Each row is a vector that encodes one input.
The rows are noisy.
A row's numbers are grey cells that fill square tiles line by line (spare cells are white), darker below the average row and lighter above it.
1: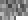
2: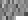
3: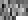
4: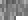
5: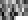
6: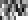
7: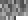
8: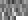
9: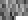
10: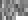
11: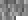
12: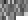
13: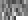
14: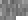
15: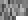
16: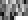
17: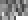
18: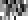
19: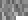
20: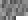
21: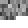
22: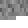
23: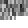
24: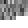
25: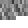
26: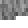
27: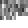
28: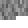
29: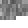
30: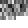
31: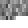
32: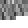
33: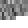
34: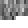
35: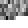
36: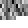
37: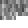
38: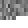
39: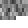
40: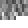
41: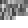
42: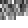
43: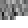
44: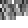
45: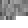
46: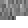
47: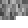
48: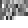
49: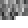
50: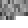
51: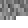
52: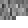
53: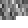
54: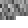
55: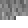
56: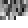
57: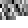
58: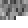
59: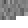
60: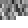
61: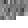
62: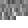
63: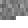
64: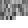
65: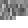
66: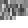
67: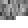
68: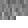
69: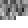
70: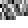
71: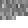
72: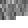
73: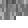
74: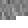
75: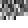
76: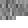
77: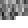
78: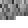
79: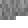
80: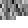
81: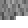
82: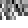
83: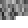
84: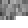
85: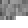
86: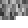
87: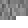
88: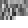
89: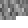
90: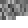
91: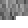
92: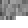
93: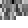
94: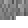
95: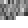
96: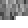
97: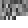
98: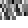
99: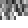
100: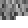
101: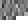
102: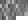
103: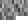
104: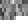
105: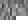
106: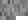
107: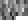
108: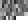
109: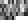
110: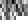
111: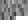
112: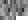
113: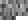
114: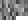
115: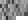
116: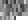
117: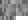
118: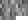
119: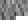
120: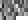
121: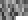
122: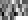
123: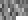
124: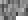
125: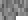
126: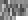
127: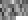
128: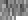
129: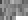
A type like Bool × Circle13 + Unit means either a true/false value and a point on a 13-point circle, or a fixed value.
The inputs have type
Bool × Bool × Bool.
